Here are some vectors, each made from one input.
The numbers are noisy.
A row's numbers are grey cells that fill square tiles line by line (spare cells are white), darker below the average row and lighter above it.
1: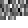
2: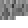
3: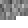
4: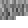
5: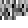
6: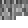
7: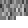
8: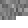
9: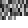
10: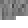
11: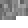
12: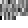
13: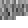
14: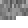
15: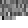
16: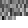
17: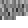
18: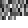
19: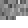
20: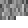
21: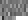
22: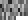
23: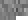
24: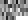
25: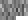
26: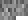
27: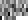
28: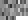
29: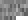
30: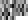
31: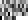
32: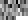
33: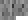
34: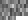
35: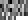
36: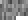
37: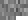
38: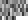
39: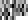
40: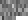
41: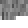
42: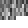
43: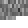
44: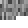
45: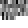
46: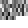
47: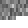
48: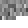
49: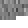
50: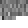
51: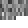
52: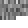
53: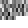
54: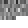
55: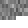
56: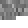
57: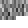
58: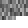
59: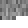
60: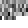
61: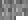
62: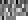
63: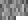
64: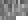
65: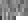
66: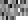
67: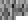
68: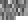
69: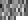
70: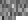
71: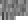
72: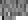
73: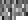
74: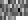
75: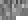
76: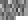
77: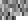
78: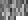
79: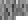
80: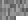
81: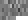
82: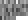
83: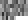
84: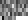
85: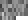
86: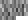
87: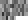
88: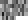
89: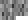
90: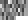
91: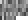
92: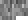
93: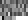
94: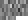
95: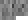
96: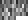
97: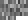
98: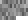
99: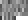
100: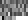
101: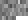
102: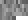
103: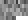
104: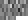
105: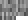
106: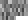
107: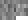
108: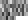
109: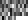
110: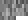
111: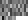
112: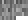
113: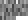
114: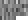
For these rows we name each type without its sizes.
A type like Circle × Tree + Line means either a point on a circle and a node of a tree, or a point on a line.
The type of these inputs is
Circle + Line.
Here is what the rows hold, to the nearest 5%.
About 45% of them hold a point on a circle. The rest hold a point on a line.
